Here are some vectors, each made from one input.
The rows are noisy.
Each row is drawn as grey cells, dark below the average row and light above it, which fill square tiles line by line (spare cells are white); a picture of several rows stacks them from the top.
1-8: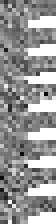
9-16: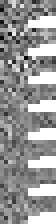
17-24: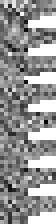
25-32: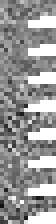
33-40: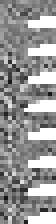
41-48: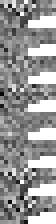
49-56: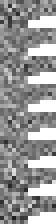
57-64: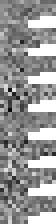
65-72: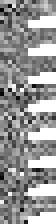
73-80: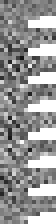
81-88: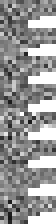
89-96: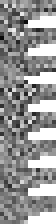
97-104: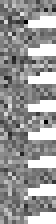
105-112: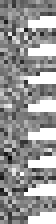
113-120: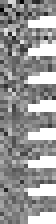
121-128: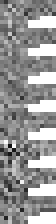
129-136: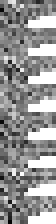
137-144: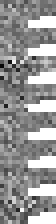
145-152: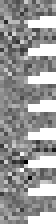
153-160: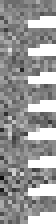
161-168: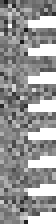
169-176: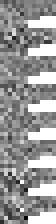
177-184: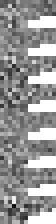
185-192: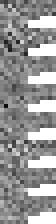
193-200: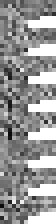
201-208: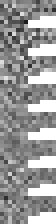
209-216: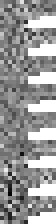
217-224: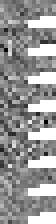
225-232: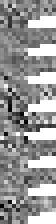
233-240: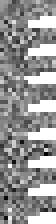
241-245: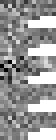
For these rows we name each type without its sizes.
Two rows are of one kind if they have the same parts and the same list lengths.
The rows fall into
2 kinds.
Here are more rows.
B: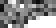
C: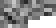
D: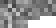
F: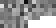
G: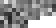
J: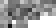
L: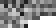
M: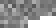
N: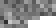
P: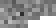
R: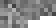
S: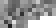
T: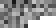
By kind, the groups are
B, C, G
D, F, J, L, M, N, P, R, S, T

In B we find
a node of a tree.
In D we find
a point on each of five lines.
